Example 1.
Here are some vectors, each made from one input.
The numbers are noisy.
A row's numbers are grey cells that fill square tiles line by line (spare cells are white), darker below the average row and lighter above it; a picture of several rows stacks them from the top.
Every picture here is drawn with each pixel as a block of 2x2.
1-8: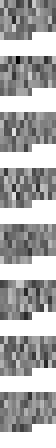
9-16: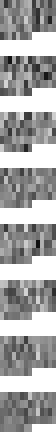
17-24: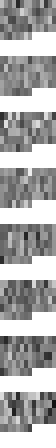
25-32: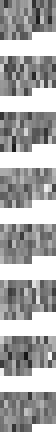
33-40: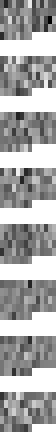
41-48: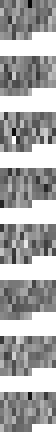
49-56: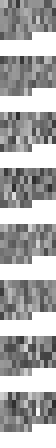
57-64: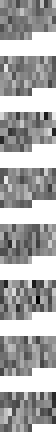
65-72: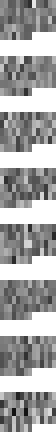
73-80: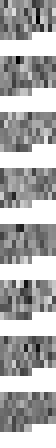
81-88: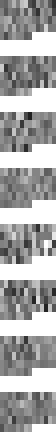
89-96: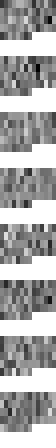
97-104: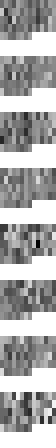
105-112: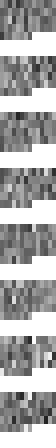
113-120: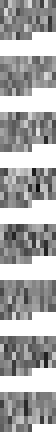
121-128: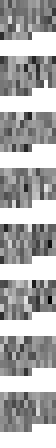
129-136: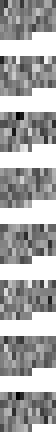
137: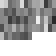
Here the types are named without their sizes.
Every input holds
a point on a circle and three true/false values.
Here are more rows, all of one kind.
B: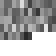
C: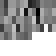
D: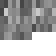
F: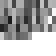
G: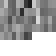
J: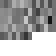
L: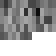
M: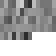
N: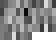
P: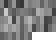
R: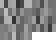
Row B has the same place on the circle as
C and L.
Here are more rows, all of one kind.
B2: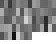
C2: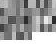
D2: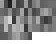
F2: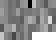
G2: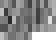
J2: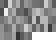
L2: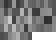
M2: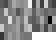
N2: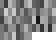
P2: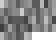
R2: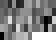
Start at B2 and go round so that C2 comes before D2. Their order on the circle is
B2, G2, P2, C2, R2, D2, L2, M2, N2, J2, F2.
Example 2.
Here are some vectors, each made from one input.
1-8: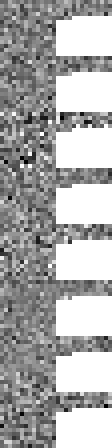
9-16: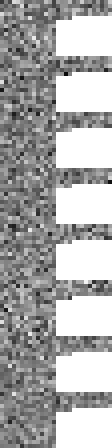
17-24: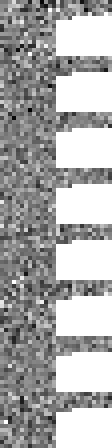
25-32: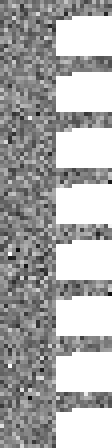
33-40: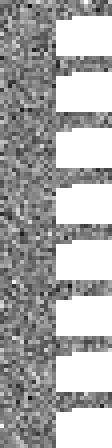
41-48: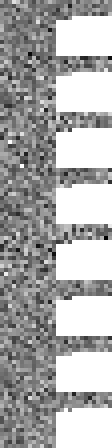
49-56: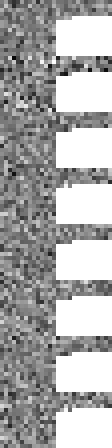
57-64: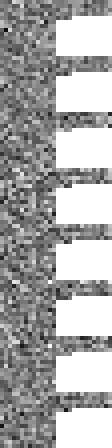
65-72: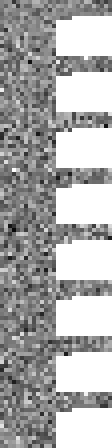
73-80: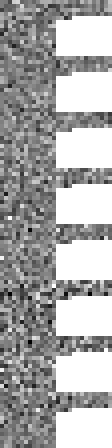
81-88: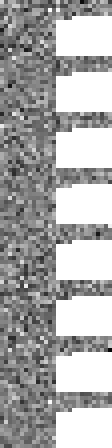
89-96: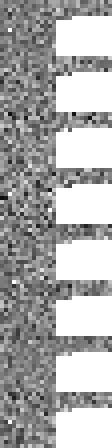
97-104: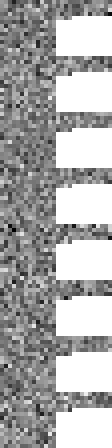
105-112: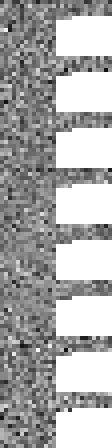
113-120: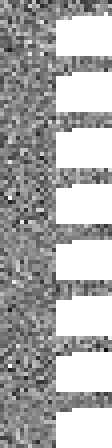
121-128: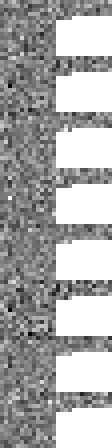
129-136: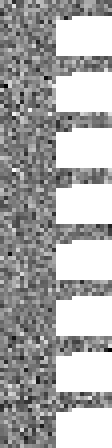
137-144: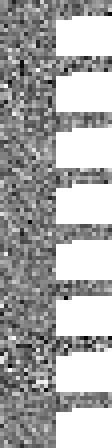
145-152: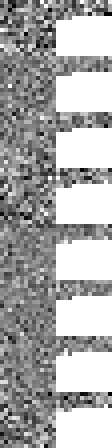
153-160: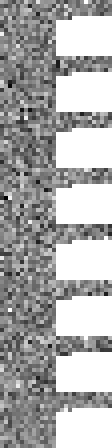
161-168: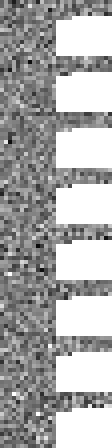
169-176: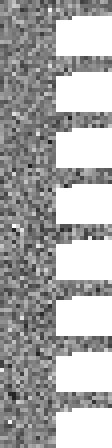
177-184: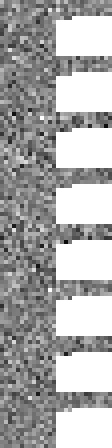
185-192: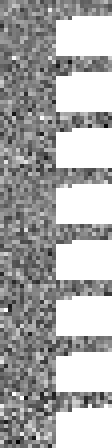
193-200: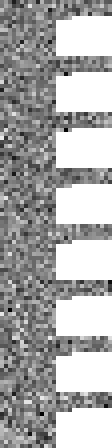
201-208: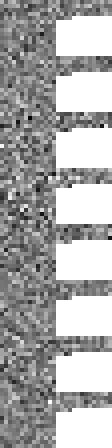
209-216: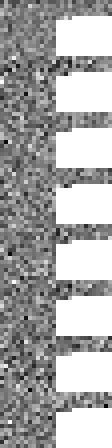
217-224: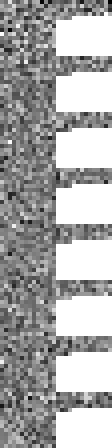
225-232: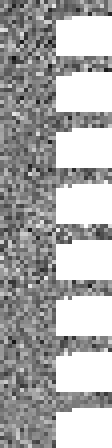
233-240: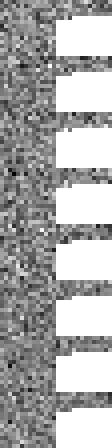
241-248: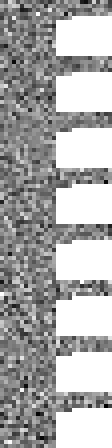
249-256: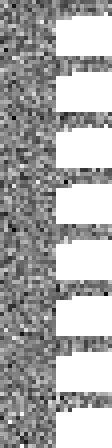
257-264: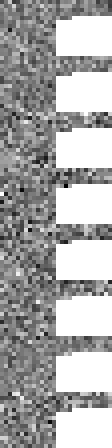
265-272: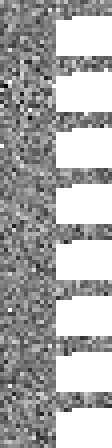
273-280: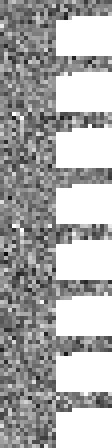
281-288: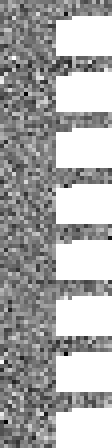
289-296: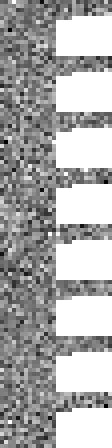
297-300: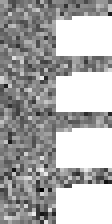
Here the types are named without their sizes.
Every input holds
a label, together with either a point on a circle, or a fixed value.
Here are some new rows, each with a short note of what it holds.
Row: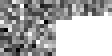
a point on a circle and a label
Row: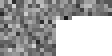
a label
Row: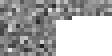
a label
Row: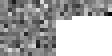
a label
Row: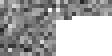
a label
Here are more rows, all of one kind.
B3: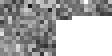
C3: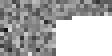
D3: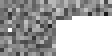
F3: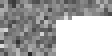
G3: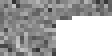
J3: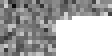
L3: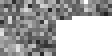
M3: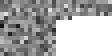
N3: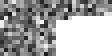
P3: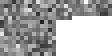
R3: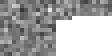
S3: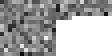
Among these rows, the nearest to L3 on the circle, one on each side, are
B3 and P3.
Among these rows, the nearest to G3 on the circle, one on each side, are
C3 and S3.
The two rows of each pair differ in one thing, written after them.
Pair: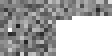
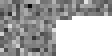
the label
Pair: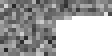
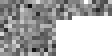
the label
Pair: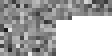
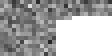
the label
